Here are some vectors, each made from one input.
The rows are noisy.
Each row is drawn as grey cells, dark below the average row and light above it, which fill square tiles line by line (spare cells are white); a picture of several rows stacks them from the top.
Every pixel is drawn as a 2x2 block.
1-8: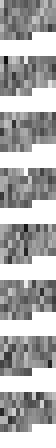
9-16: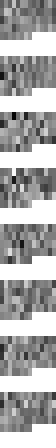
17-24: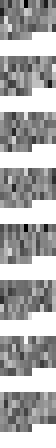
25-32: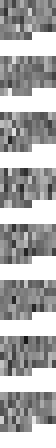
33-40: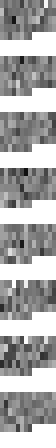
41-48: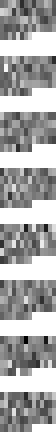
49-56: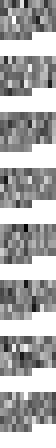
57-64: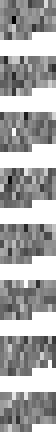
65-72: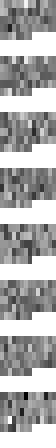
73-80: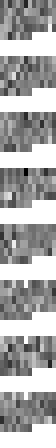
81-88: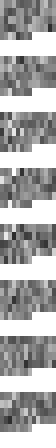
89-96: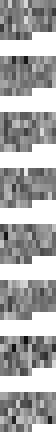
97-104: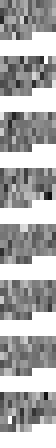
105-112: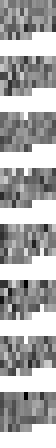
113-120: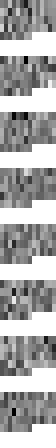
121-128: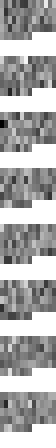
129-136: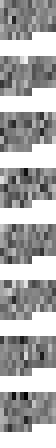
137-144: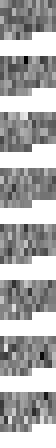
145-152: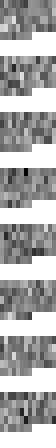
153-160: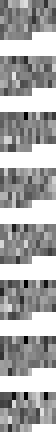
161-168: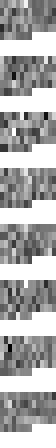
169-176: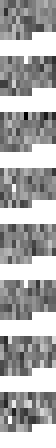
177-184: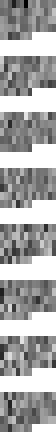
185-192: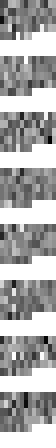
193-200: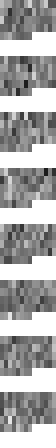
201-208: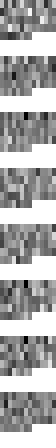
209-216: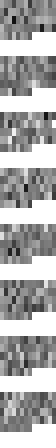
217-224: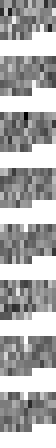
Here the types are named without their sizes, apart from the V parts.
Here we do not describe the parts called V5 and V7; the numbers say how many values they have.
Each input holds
a point on a line, a true/false value and a value of V5, together with either a point on a circle, or a value of V7.
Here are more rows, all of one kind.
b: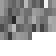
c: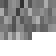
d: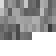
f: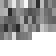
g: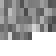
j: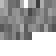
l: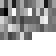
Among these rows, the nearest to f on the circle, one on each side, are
g and j.
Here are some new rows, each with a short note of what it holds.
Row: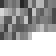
a point on a line, a true/false value, a value of V5 and a value of V7
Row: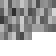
a point on a line, a true/false value, a value of V5 and a value of V7
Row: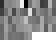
a point on a line, a true/false value, a value of V5 and a value of V7
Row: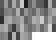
a point on a line, a true/false value, a value of V5 and a value of V7
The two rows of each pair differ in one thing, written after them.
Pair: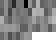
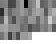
the place on the line
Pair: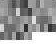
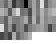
the true/false value
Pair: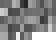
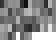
the true/false value
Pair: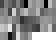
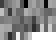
the place on the line
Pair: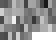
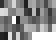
the place on the line
